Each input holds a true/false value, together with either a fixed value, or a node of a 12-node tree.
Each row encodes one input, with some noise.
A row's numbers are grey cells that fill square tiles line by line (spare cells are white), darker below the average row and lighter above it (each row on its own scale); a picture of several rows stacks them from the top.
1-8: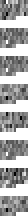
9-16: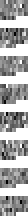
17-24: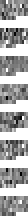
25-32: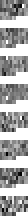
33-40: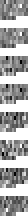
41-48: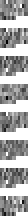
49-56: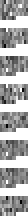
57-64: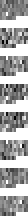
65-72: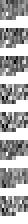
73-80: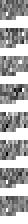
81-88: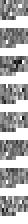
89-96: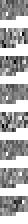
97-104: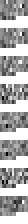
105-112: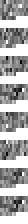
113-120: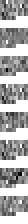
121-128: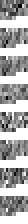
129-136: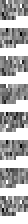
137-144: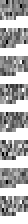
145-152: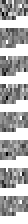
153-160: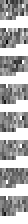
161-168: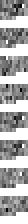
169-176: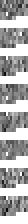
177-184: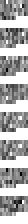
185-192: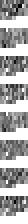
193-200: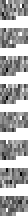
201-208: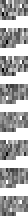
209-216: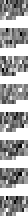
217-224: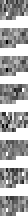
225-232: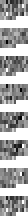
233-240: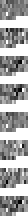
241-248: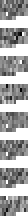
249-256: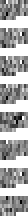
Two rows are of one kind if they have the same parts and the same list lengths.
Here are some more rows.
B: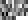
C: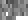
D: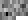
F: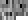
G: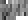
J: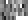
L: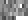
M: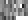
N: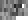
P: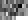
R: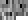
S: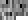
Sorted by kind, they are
B, C, G, J, L, M, N, P
D, F, R, S

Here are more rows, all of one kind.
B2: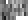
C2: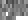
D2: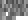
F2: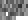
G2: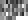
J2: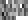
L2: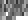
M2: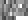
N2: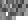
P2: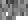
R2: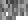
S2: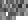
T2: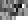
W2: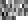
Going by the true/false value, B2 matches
J2, M2 and W2.
